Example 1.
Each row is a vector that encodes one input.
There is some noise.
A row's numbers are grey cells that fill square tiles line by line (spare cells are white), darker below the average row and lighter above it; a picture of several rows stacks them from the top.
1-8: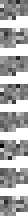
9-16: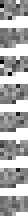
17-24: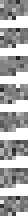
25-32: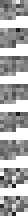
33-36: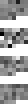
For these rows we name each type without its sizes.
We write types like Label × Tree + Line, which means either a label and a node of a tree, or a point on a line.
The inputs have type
Line.
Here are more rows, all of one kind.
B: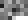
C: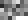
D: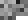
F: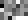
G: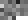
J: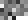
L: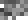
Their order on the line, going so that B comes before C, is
D, J, G, L, B, F, C.
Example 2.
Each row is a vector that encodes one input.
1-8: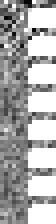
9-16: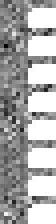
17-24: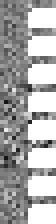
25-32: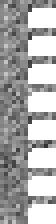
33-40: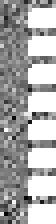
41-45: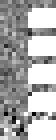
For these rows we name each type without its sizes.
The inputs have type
Bool × Bool × Bool.
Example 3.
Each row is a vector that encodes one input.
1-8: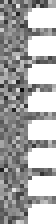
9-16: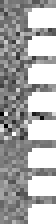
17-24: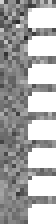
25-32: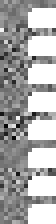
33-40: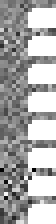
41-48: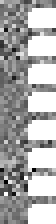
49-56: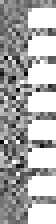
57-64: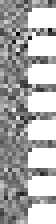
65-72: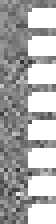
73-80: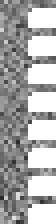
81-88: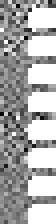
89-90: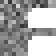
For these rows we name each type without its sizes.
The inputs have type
Line.
